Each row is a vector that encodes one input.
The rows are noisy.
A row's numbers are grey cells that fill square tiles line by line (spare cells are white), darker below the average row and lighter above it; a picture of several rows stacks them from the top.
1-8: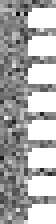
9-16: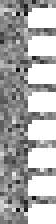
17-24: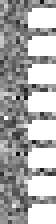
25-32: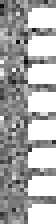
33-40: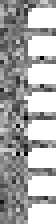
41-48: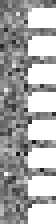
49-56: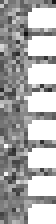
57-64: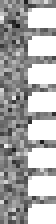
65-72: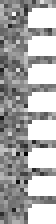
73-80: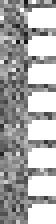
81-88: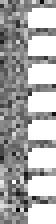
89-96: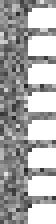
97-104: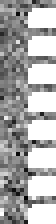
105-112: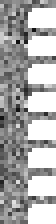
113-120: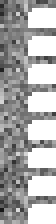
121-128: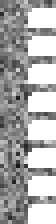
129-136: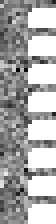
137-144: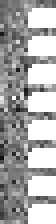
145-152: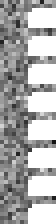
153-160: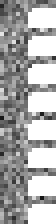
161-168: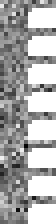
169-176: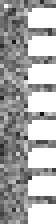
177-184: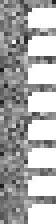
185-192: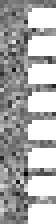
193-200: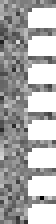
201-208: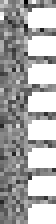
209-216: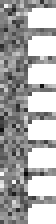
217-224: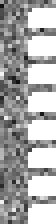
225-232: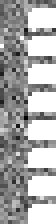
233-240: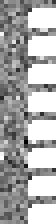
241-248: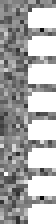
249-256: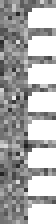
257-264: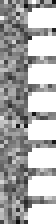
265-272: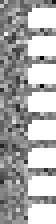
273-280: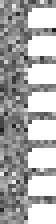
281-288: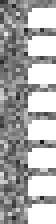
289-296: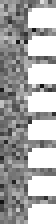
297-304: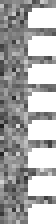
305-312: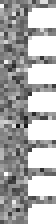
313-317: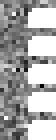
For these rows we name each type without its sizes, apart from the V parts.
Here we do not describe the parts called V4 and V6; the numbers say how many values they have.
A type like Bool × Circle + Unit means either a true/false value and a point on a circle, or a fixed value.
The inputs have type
(Bool × Bool × Bool × Bool + V4) × (Line + V6).
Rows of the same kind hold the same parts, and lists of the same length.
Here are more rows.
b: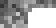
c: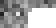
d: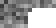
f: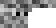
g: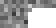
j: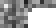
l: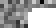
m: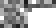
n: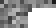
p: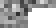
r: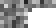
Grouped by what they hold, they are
b, c, d, g
f, n, p
j, l, r
m

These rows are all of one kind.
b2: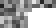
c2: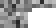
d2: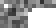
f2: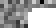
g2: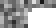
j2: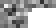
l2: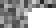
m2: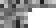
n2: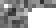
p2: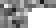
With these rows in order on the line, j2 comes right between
b2 and c2.
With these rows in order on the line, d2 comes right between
m2 and n2.
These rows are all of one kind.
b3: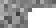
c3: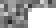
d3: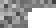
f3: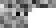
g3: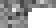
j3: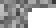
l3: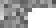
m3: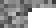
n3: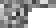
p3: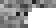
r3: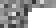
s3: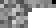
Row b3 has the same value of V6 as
d3, j3 and l3.
